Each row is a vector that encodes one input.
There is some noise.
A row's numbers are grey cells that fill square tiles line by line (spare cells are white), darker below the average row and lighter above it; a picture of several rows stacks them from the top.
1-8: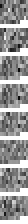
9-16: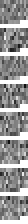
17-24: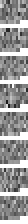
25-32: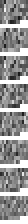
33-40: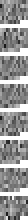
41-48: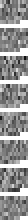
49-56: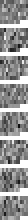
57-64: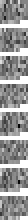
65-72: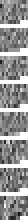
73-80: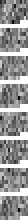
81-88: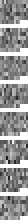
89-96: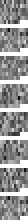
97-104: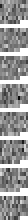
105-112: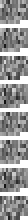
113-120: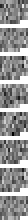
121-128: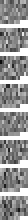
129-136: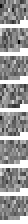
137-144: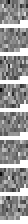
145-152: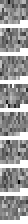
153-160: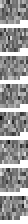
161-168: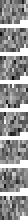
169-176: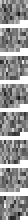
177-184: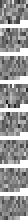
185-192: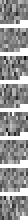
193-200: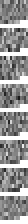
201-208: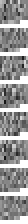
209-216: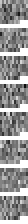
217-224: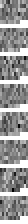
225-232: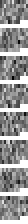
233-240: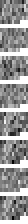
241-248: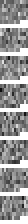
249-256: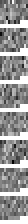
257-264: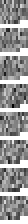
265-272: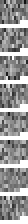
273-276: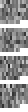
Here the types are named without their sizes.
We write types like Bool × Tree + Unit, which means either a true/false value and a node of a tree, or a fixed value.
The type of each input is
Bool × Bool × Bool × Bool + Circle.
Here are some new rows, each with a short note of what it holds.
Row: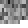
four true/false values
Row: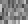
four true/false values
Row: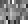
a point on a circle
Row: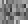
four true/false values
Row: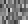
a point on a circle
